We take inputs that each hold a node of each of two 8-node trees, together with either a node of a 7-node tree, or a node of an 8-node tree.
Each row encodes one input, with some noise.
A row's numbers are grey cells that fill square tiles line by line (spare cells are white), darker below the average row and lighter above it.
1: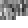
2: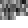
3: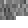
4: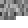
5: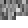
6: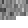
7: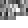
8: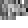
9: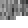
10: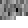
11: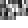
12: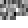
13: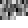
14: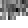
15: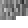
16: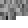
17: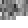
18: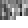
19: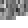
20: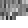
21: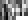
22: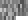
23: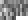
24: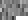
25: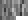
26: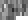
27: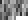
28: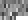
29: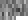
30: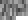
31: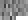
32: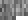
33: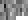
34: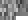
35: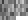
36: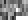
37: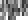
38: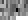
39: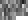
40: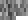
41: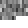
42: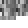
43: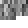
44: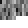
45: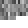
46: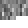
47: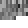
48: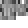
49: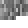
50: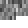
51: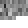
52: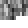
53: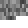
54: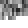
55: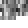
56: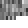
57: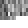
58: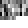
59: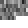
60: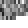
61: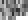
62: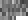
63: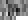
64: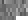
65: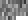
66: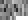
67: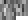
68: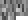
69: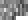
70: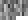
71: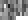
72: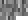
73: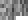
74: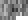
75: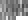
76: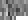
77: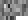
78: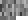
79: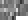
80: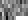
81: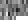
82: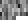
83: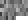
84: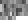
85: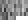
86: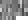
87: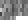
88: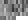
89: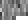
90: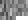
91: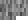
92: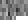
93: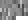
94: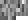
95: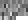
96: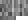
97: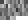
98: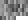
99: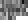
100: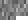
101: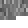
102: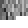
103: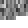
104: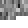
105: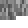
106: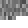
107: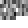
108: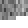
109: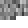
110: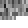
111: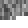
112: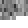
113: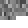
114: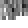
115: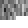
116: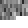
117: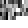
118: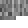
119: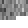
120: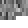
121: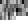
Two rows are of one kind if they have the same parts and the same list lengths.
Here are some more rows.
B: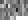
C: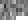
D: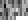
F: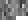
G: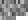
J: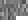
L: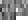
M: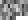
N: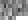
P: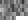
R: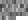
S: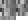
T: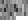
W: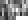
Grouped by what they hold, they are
B, C, D, F, G, J, L, N, R, S, T, W
M, P

